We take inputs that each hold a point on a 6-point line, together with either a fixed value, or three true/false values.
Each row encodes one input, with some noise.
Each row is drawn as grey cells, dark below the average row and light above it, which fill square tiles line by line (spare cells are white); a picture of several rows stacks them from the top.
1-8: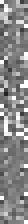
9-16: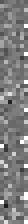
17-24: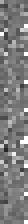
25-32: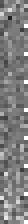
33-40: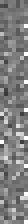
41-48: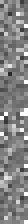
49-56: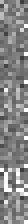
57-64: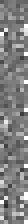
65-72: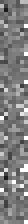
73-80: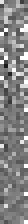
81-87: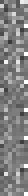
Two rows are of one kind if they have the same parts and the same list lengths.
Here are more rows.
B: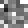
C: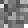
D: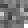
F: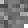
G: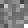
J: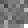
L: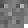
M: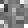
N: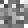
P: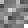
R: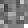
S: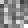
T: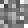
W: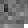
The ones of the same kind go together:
B, G, L
C, D, F, J, M, N, P, R, S, T, W

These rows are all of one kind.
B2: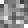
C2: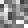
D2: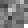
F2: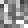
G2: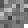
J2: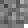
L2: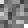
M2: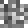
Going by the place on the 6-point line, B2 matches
G2 and M2.
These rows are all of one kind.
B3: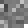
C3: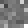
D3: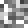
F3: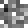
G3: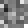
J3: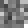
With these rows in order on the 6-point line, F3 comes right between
C3 and D3.
